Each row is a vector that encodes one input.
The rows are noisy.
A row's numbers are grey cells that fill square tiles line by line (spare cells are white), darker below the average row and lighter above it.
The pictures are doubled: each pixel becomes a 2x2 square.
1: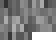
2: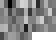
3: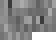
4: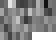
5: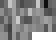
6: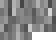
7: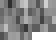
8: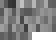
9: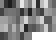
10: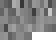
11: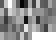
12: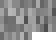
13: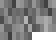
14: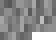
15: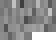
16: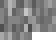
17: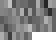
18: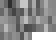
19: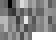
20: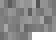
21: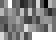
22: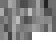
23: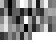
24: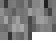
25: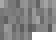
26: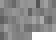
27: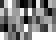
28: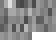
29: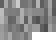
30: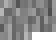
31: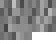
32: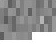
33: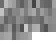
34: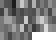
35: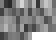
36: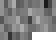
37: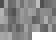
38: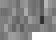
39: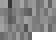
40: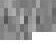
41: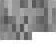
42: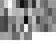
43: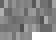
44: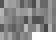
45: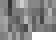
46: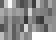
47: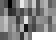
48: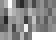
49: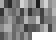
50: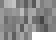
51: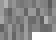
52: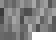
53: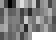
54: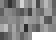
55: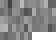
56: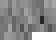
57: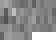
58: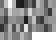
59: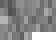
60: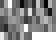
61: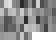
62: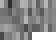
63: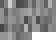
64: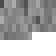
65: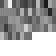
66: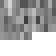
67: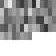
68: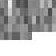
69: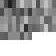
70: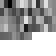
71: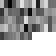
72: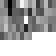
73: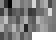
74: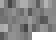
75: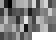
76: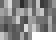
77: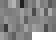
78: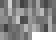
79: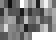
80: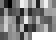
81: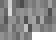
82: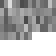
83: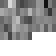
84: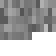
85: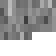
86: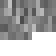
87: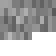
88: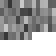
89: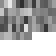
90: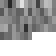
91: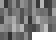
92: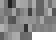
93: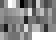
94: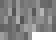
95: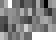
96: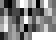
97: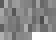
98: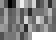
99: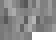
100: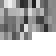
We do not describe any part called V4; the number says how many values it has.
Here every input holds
a point on a 6-point line, together with either three true/false values, or a value of V4.
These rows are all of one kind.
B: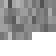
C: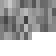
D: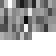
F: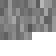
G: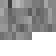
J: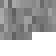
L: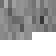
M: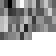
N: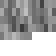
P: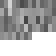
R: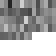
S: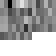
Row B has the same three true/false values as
G, J, M and S.
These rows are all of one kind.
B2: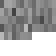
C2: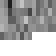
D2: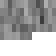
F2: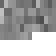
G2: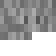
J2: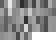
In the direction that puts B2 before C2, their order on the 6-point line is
B2, J2, G2, F2, D2, C2.
